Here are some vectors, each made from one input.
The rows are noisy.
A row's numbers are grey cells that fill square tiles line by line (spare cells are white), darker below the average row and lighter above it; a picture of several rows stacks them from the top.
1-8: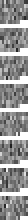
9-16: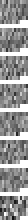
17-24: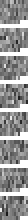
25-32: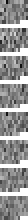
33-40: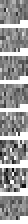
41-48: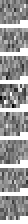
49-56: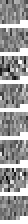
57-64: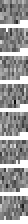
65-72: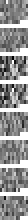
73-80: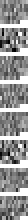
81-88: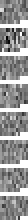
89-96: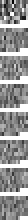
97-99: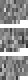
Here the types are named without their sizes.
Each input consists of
either a point on a circle, or a label and four true/false values.
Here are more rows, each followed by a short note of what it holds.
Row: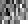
a point on a circle
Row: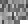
a label and four true/false values
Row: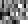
a point on a circle
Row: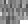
a label and four true/false values
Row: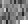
a label and four true/false values
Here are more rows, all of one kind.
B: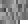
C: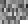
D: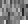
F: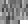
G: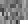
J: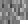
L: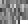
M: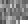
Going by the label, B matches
L and M.
